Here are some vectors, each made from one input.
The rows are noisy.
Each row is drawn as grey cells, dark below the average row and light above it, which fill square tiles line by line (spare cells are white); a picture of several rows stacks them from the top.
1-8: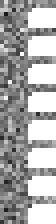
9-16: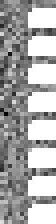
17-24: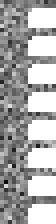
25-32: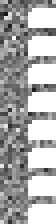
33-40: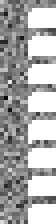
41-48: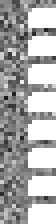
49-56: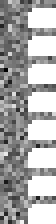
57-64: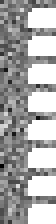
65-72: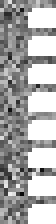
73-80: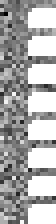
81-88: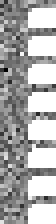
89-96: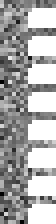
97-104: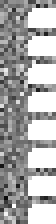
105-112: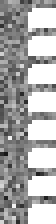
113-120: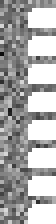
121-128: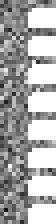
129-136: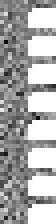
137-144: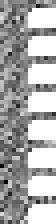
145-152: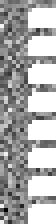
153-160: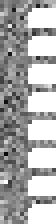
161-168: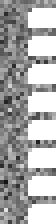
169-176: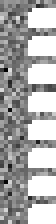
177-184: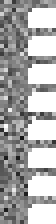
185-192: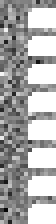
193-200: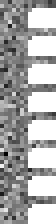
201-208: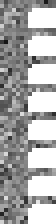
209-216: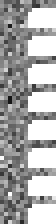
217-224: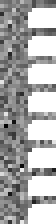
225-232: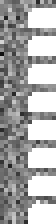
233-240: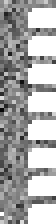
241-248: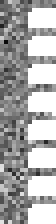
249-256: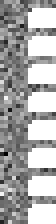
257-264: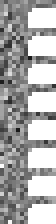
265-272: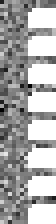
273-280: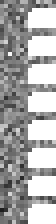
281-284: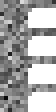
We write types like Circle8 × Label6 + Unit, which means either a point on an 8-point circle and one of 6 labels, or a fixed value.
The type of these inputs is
Bool × (Label9 + Line7).
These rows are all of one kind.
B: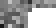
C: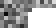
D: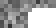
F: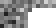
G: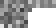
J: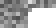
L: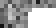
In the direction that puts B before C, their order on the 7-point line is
D, L, B, F, C, G, J.
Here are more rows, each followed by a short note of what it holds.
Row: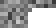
one of 9 labels and a true/false value
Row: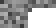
one of 9 labels and a true/false value
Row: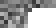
one of 9 labels and a true/false value
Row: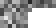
one of 9 labels and a true/false value
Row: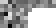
a point on a 7-point line and a true/false value
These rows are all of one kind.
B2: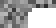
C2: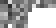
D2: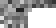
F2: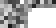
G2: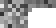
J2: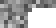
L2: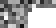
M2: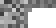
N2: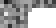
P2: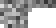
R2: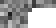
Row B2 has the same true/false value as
C2, J2, L2 and R2.
